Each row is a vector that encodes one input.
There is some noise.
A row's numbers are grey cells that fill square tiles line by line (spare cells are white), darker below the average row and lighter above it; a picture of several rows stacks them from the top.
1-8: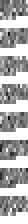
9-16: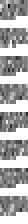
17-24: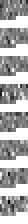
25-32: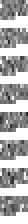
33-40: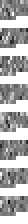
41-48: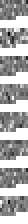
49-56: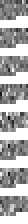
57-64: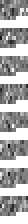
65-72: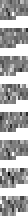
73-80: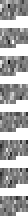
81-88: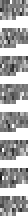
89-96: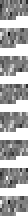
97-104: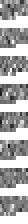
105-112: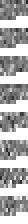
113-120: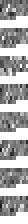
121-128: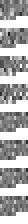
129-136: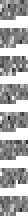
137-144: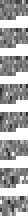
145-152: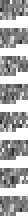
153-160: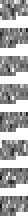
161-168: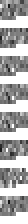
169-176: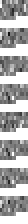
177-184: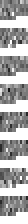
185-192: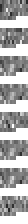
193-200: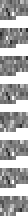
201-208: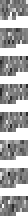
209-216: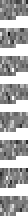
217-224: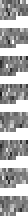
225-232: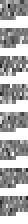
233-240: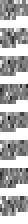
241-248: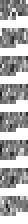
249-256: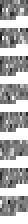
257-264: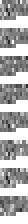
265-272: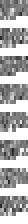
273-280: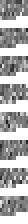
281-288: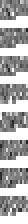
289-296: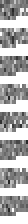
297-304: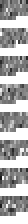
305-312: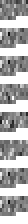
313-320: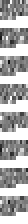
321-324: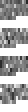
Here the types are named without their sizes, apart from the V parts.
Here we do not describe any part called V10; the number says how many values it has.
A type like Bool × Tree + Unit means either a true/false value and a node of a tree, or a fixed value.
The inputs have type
(Bool × Label + V10) × Label.
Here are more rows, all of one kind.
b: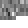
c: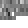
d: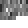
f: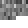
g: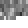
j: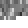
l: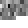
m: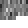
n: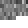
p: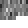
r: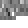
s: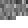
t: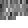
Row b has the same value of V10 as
d, g, n and s.
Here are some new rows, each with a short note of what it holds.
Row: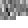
two labels and a true/false value
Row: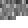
a label and a value of V10
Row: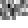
two labels and a true/false value
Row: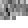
two labels and a true/false value
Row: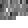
a label and a value of V10
